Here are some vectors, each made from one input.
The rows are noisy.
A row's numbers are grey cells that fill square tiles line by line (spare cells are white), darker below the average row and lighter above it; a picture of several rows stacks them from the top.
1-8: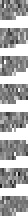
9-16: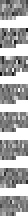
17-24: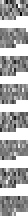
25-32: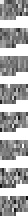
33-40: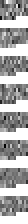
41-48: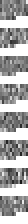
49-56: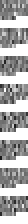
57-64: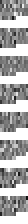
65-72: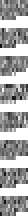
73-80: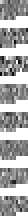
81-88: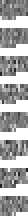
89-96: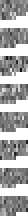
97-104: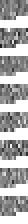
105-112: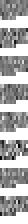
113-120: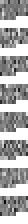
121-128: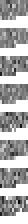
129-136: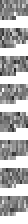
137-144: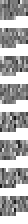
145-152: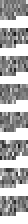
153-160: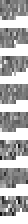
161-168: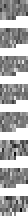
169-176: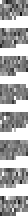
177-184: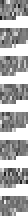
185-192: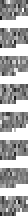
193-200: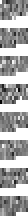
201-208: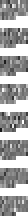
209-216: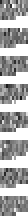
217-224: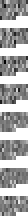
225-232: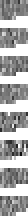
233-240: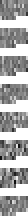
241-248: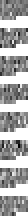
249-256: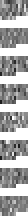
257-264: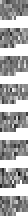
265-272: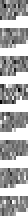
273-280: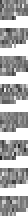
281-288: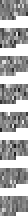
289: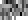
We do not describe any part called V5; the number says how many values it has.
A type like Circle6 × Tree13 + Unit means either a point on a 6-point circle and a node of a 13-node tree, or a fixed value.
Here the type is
Line8 × V5 + Line11 × Tree9.
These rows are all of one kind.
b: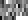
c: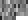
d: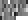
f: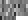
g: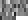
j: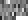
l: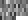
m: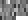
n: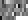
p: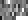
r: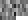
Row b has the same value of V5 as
j, l, m and p.
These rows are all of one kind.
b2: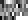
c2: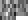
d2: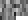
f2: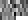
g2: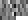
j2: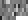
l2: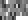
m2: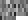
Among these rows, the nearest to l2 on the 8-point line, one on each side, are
d2 and m2.
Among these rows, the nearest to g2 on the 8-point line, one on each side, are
b2 and j2.
